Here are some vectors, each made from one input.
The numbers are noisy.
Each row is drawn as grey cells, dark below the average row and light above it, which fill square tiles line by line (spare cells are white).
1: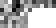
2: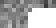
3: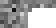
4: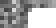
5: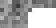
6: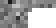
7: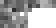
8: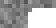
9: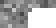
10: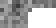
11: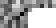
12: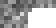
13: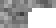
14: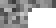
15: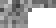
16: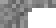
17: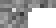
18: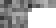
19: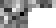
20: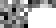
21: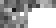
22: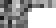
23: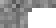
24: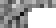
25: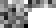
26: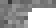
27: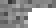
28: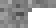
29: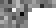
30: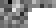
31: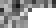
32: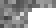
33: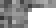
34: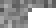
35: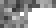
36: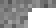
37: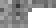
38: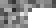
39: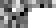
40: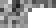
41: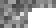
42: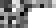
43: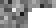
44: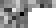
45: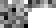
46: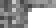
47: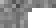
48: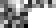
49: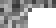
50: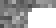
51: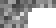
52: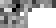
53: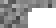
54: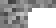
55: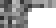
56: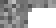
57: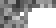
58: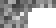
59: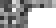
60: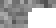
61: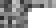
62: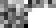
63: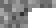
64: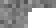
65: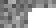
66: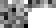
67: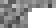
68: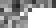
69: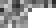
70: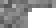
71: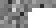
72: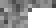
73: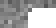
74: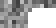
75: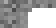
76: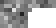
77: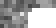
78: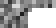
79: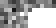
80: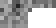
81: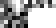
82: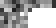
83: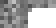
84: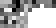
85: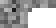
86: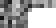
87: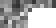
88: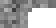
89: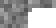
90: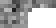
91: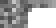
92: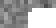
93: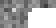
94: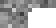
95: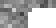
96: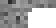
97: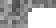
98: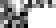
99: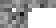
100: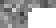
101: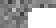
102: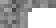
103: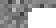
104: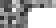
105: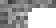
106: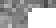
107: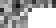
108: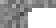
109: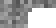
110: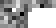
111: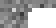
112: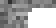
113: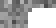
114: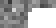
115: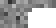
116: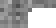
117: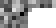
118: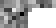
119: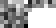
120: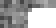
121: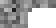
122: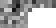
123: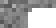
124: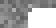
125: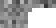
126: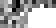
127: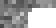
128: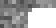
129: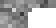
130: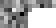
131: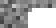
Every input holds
a list of up to three points on a 5-point line.
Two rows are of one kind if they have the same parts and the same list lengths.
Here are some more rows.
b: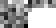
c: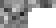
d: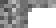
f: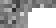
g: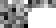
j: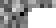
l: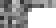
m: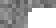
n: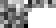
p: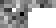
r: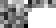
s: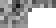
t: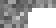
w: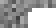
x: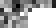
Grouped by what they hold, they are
b, g, n, r
c, f, j, m, s, w
d, l, t
p, x

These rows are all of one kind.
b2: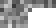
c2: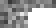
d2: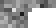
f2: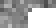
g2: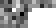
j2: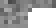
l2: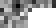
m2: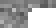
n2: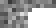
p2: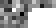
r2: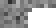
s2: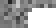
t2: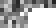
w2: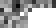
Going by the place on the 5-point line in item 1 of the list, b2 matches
d2, f2 and t2.
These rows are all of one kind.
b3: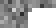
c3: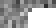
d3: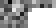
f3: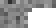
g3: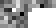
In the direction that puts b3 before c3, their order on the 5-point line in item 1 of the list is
f3, d3, b3, c3, g3.
